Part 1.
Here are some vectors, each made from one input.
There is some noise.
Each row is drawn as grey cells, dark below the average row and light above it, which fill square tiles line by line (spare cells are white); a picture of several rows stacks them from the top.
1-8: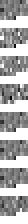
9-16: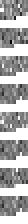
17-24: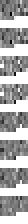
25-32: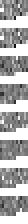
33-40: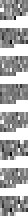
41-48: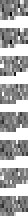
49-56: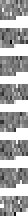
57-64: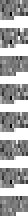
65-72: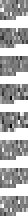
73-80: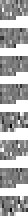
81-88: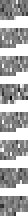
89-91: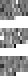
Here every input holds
a point on a 9-point line.
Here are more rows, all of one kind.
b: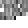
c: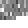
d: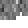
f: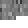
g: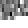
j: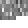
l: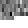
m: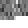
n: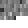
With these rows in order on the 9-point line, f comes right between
j and n.
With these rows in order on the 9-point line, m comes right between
d and l.
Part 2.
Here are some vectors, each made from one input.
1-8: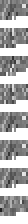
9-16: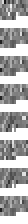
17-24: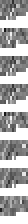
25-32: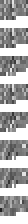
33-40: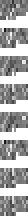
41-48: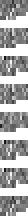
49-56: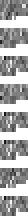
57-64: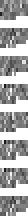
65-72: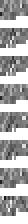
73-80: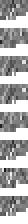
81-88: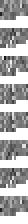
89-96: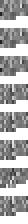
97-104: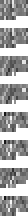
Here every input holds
one of 5 labels.
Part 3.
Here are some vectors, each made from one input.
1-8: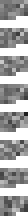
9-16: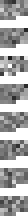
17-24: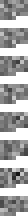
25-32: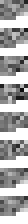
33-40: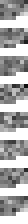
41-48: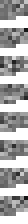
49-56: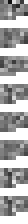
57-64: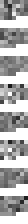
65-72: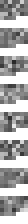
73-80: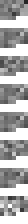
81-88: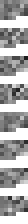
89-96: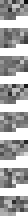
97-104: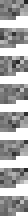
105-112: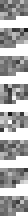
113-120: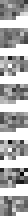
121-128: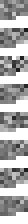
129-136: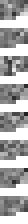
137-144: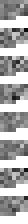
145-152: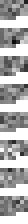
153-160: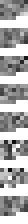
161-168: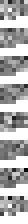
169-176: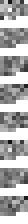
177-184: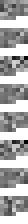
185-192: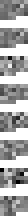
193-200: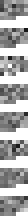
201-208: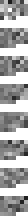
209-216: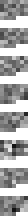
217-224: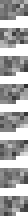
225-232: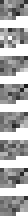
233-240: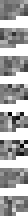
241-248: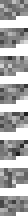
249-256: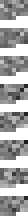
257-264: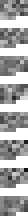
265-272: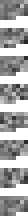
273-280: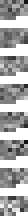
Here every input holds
a node of a 12-node tree.
